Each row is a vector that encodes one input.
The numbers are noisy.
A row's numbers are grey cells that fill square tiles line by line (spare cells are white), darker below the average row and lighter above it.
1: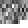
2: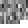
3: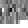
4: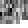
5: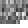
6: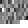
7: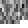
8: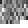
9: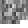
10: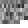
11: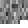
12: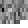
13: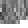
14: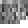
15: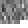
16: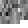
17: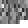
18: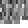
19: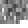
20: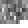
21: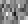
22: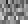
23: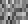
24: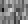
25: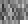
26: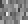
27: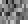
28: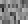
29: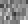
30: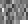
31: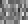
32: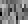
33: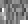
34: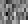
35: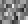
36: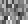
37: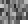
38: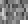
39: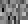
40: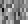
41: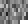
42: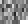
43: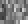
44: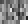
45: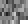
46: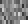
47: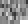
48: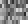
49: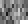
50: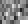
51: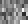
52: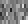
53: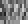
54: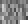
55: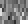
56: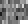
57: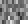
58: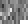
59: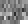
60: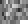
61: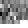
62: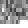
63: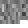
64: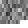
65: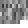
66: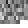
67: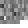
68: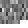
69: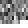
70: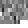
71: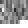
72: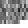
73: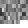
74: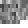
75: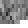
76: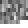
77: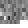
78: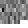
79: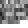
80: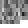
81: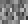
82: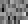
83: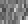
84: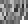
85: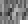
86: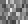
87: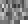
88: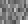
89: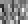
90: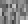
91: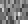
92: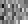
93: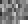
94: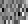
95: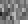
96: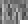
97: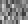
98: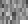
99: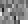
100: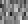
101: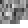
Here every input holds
a point on a 10-point circle, a point on a 6-point line and a true/false value.
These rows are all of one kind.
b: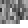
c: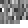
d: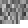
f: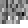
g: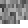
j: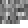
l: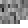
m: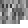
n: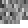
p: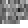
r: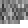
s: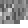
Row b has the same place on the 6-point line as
c, g, l and n.
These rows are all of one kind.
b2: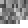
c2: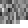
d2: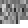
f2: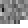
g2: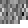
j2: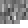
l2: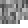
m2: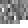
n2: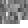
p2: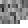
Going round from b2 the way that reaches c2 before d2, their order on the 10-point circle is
b2, l2, p2, f2, g2, m2, c2, d2, n2, j2.
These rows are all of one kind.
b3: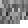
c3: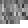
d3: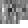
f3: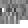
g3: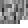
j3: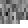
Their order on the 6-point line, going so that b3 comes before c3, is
j3, b3, d3, f3, c3, g3.
